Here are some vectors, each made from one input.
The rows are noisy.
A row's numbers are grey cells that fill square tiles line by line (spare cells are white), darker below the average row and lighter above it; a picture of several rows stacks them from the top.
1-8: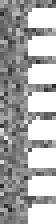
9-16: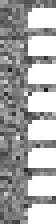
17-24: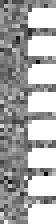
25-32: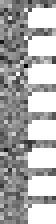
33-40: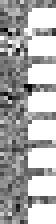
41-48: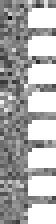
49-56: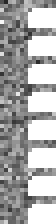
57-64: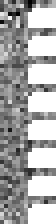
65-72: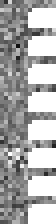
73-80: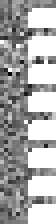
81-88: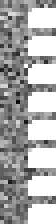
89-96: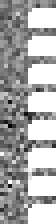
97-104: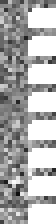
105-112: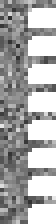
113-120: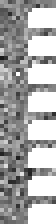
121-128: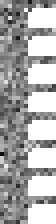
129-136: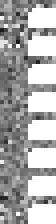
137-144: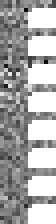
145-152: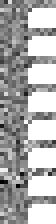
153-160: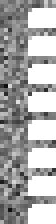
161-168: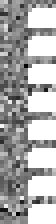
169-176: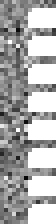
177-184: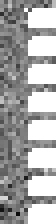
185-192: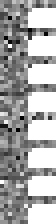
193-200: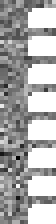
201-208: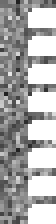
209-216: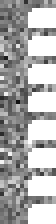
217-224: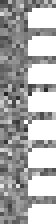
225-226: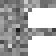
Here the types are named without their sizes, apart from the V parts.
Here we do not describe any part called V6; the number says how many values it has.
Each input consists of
a point on a line, together with a list of items, each either a point on a line, or a value of V6.
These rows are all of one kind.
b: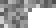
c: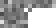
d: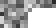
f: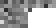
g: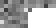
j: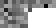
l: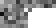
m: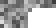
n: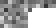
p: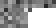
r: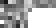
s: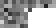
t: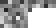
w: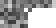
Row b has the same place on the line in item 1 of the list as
c, g and r.
